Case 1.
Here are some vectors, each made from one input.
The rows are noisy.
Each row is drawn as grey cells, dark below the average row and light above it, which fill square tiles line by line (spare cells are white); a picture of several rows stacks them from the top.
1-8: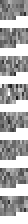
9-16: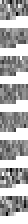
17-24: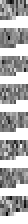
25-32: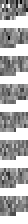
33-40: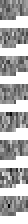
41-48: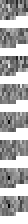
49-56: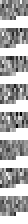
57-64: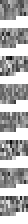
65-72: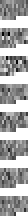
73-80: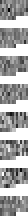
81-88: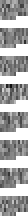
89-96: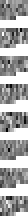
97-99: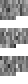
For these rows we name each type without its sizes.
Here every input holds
either a label, or four true/false values.
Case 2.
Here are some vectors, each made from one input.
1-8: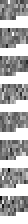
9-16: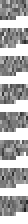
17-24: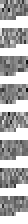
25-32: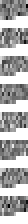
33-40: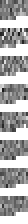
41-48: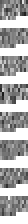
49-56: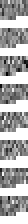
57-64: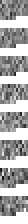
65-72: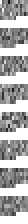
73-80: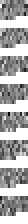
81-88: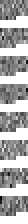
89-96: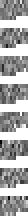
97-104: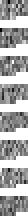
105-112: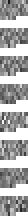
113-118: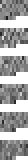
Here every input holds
one of 10 labels, together with either a fixed value, or three true/false values.
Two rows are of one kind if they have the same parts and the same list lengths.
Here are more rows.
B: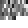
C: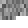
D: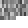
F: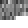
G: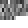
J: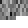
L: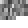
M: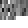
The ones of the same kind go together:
B, D
C, F, G, J, L, M

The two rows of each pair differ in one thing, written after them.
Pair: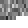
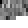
the label
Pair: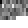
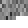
the label
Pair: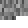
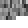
the label
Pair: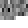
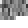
one of the three true/false values
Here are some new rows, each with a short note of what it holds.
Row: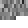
one of 10 labels and three true/false values
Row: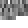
one of 10 labels and three true/false values
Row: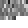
one of 10 labels
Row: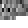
one of 10 labels and three true/false values
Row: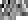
one of 10 labels
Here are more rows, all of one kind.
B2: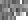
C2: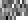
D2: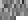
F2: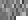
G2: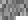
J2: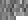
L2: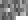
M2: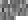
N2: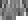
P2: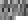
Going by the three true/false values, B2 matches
F2, G2, L2 and N2.
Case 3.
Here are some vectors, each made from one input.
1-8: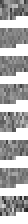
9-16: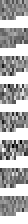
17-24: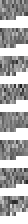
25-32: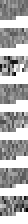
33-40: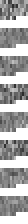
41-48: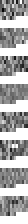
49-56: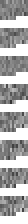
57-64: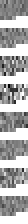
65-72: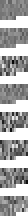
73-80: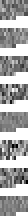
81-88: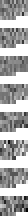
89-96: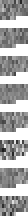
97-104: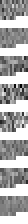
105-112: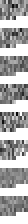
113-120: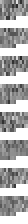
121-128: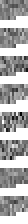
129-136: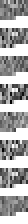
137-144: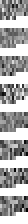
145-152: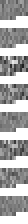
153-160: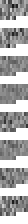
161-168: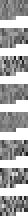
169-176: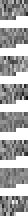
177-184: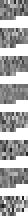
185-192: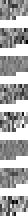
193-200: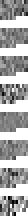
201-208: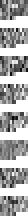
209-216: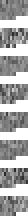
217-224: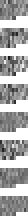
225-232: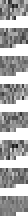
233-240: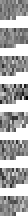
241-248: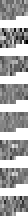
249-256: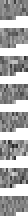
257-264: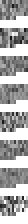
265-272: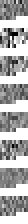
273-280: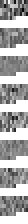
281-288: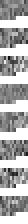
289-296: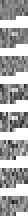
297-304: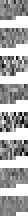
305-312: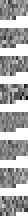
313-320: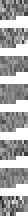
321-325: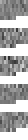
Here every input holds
a list of up to two points on a 5-point line.
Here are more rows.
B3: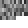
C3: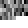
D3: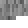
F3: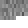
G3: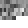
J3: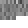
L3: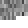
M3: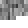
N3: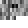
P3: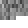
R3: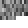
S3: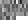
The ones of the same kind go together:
B3, C3, N3, R3
D3, F3, J3, L3, M3, P3, S3
G3

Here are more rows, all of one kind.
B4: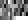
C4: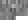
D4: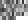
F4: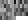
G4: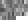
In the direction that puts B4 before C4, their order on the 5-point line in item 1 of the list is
F4, B4, D4, G4, C4.
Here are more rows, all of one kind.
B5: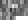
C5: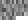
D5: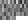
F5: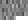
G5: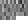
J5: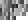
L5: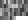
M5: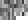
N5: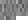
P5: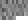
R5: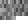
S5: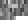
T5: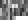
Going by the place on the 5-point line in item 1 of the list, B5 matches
D5, G5, J5 and S5.
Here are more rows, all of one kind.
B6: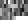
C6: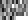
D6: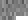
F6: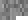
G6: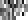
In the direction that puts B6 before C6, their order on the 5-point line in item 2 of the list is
G6, F6, B6, D6, C6.
